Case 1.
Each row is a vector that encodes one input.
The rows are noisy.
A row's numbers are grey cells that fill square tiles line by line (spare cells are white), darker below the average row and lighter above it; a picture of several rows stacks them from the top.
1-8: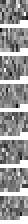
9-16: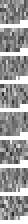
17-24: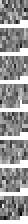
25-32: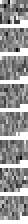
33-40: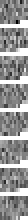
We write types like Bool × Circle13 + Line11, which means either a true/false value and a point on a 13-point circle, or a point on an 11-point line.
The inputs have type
Bool × Bool × Bool.
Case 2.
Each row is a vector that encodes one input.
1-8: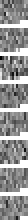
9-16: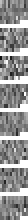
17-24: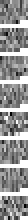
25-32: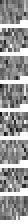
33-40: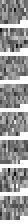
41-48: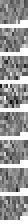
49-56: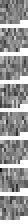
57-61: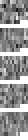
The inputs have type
Bool × Bool × Bool.
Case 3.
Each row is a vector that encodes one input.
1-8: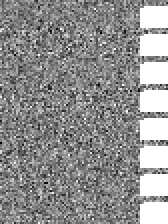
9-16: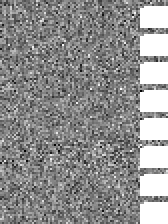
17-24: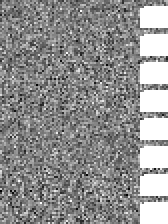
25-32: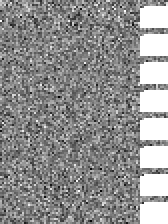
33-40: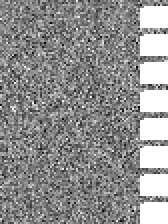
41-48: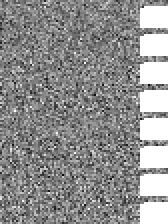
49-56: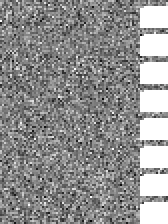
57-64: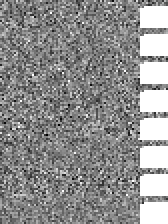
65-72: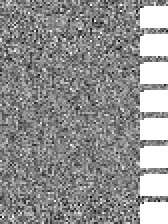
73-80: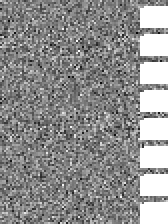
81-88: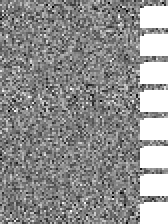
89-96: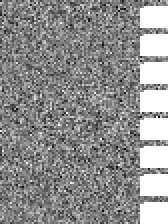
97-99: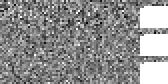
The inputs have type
Circle16.
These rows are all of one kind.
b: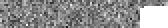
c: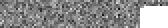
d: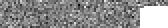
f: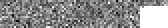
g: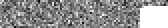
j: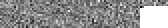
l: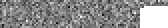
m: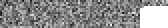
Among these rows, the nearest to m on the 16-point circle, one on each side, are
j and l.
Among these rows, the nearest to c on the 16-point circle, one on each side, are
g and l.
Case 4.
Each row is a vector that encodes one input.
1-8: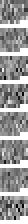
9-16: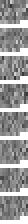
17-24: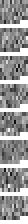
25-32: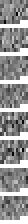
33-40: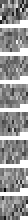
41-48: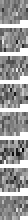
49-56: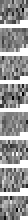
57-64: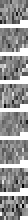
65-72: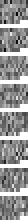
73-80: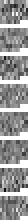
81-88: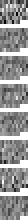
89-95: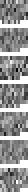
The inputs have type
Label4.
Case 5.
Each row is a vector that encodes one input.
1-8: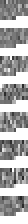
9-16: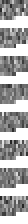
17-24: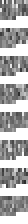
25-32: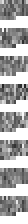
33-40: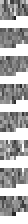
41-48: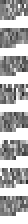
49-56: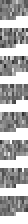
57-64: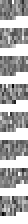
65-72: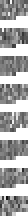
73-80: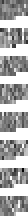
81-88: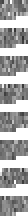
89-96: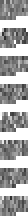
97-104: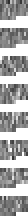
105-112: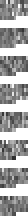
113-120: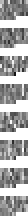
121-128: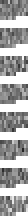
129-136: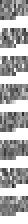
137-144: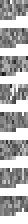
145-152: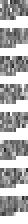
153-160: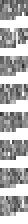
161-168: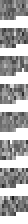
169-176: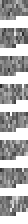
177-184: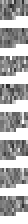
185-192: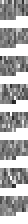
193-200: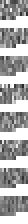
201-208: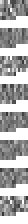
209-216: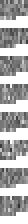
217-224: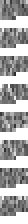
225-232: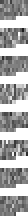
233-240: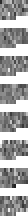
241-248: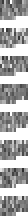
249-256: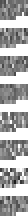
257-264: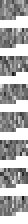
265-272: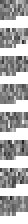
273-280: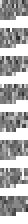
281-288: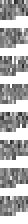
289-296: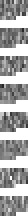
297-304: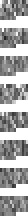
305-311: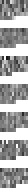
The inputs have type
Line18.
